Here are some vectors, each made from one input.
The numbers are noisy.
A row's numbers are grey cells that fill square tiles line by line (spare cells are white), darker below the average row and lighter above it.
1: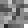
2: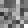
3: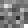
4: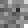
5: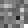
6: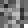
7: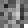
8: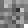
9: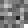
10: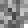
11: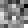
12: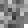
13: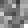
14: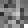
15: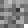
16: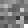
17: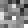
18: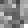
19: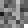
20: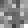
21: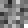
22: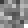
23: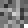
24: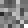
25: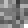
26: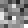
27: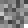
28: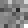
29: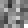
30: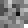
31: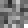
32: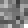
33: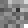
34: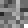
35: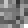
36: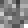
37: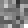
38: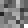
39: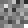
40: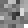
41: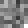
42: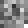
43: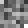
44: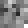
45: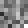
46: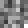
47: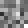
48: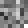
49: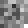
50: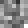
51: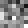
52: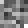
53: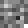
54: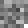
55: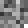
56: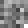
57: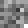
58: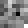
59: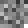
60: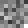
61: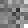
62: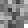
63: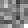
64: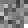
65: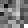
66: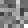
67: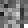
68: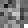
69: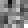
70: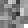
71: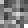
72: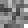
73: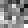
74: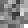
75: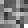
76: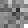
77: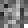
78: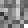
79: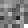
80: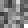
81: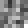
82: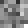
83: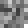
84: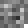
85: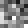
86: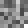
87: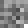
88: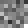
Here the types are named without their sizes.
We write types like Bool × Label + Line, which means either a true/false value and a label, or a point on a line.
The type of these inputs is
Bool × Circle + Tree + Unit.
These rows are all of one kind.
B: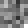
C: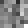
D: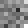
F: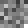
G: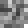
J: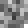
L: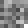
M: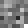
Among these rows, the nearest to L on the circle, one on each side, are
D and M.
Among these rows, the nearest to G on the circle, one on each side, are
D and J.
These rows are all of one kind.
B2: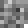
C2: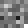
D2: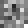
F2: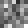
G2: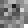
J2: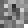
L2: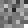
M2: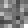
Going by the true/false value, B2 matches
C2 and M2.
